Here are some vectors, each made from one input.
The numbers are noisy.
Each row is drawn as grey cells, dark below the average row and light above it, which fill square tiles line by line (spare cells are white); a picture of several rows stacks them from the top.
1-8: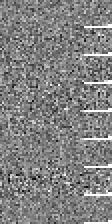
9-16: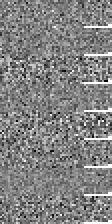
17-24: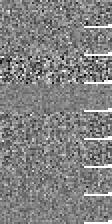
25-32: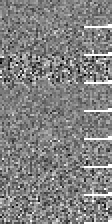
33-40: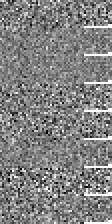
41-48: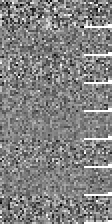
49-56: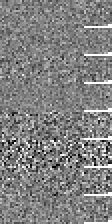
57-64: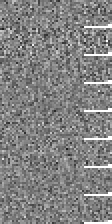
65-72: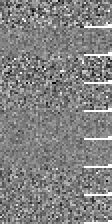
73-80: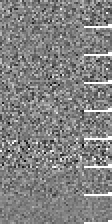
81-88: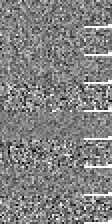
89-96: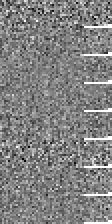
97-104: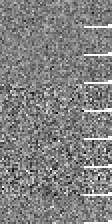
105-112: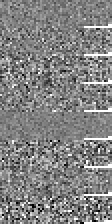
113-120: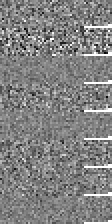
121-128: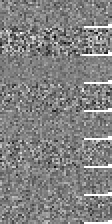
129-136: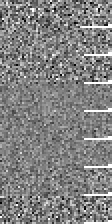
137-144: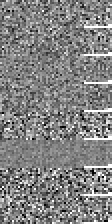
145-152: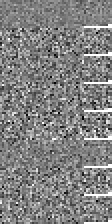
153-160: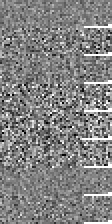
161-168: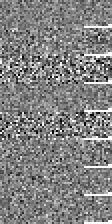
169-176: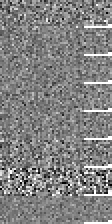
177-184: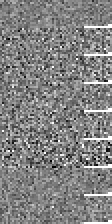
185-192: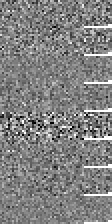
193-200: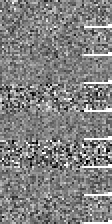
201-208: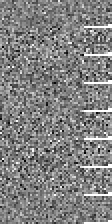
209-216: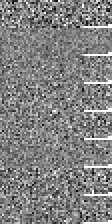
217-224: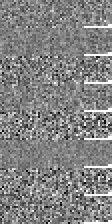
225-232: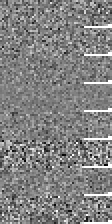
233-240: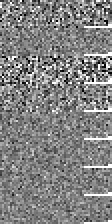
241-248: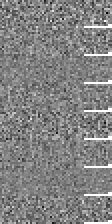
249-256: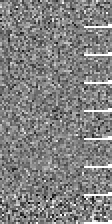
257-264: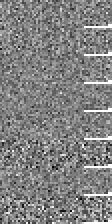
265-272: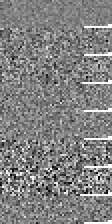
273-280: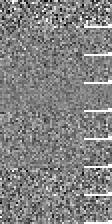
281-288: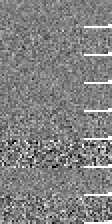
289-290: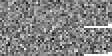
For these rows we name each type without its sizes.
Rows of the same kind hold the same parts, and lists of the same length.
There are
2 kinds of row.
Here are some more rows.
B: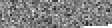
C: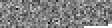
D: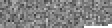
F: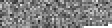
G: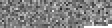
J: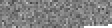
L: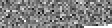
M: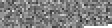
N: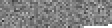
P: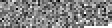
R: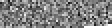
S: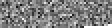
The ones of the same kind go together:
B, D, F, G, N, R, S
C, J, L, M, P

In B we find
a point on a circle and a true/false value.
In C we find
a point on a line and a true/false value.
